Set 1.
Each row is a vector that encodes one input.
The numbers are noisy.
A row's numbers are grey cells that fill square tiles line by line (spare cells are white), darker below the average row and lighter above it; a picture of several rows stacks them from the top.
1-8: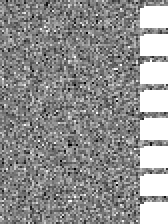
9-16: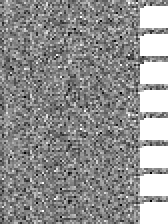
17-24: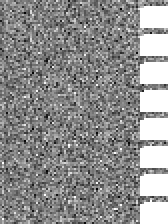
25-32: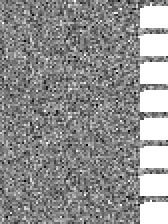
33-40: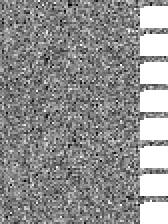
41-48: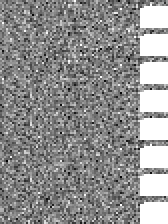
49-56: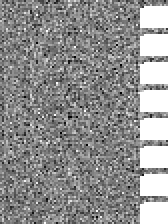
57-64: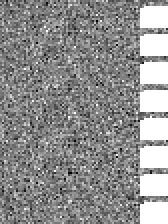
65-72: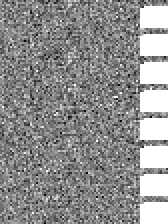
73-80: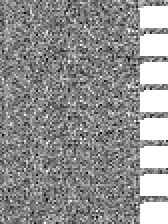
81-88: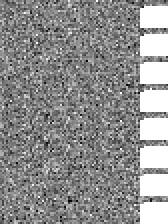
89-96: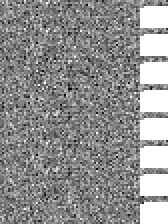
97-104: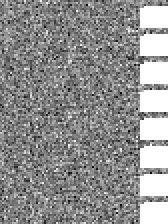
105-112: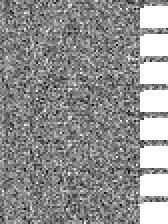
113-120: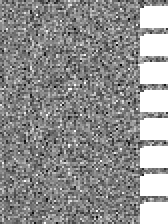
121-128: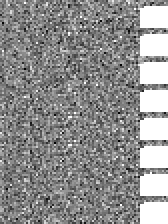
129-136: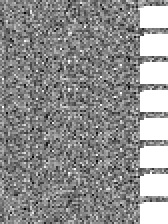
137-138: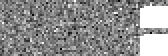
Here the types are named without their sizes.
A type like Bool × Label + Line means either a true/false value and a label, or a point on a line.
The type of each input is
Bool × Line.
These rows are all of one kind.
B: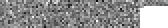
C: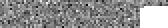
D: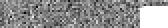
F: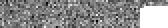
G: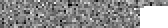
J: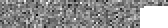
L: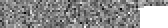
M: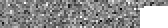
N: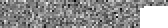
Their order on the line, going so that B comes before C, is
G, F, L, D, B, C, J, N, M.
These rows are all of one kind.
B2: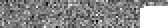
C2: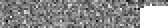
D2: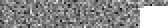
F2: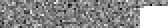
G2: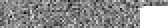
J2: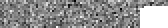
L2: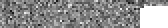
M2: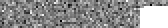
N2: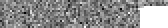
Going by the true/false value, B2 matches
C2 and L2.
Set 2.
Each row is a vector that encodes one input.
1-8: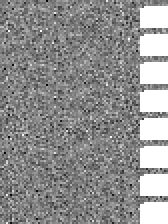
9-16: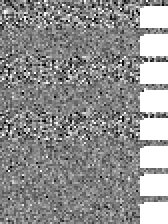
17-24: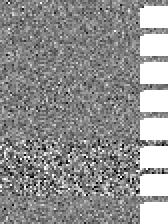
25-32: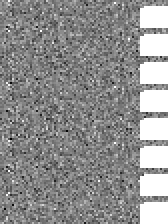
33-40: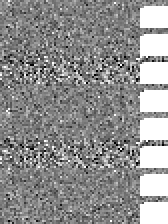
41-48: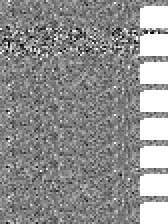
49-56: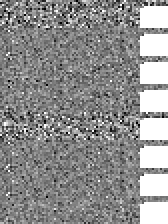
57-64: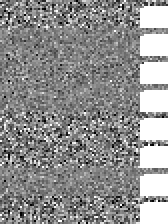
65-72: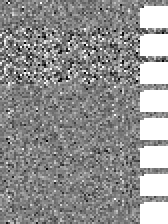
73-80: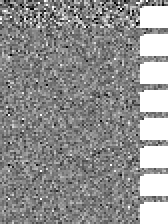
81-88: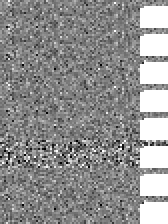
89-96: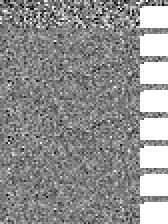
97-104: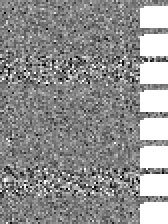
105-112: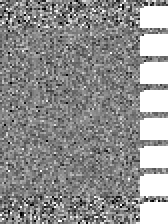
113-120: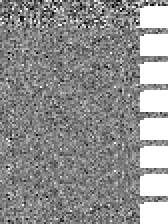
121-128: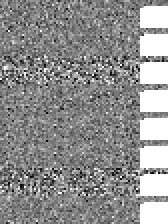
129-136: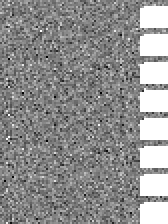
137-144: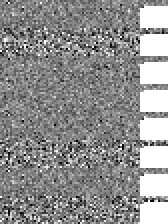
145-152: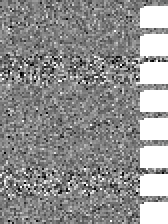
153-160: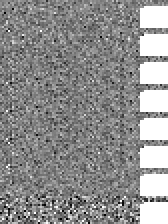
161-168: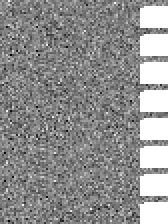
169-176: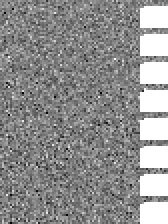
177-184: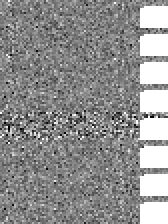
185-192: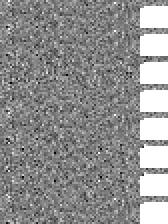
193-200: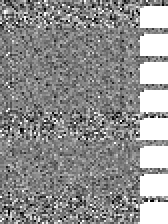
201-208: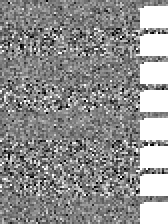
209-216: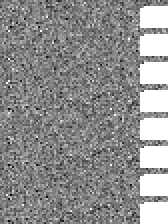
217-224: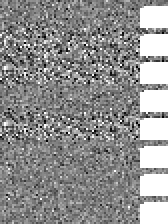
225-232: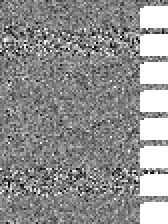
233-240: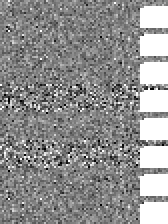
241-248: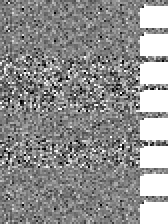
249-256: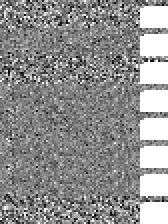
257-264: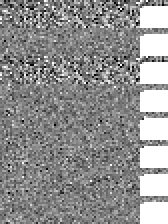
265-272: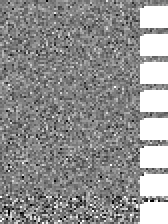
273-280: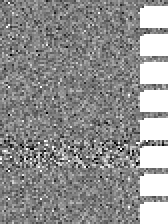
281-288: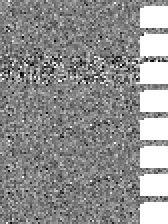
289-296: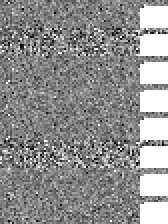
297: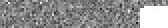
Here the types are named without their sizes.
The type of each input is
Circle + Line.
